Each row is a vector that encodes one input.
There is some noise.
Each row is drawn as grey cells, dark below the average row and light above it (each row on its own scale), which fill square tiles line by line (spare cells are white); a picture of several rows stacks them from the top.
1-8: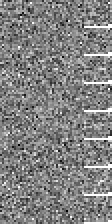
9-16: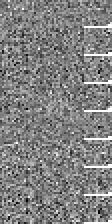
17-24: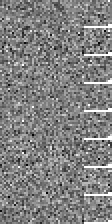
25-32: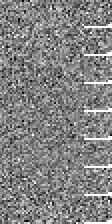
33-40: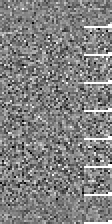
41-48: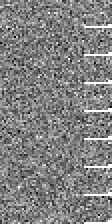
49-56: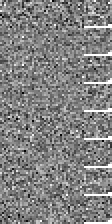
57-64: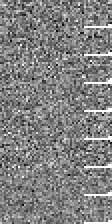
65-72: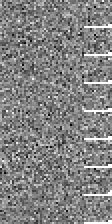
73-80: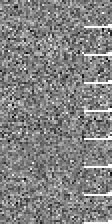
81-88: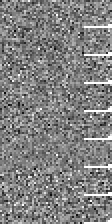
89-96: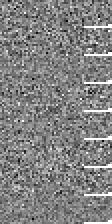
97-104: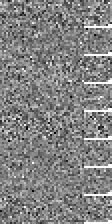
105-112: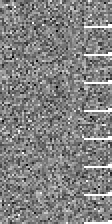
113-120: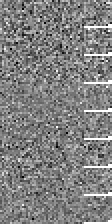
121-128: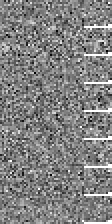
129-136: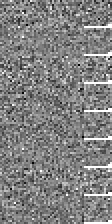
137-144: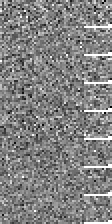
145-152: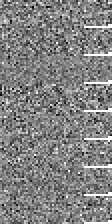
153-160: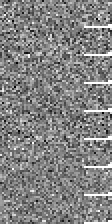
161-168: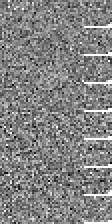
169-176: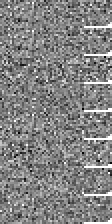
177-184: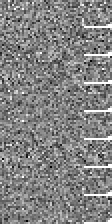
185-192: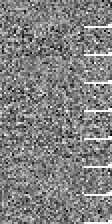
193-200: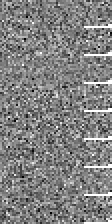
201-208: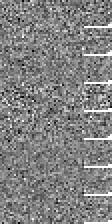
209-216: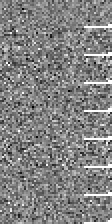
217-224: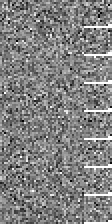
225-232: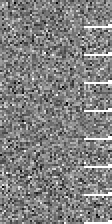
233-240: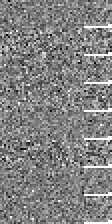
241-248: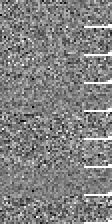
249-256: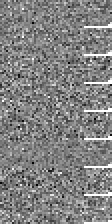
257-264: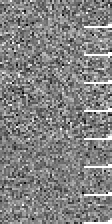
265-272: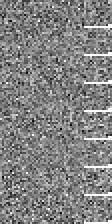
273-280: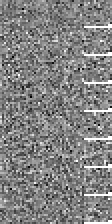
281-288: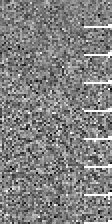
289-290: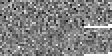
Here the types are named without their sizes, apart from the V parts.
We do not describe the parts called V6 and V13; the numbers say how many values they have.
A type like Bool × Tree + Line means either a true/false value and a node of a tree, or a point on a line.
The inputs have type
(Label + Line) × V6 + V13.
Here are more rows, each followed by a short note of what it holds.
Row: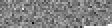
a value of V13
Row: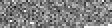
a point on a line and a value of V6
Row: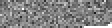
a value of V13
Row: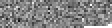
a value of V13
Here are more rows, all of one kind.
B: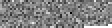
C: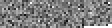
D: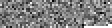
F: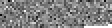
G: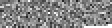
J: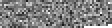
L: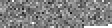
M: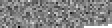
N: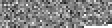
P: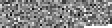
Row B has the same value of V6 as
C and L.
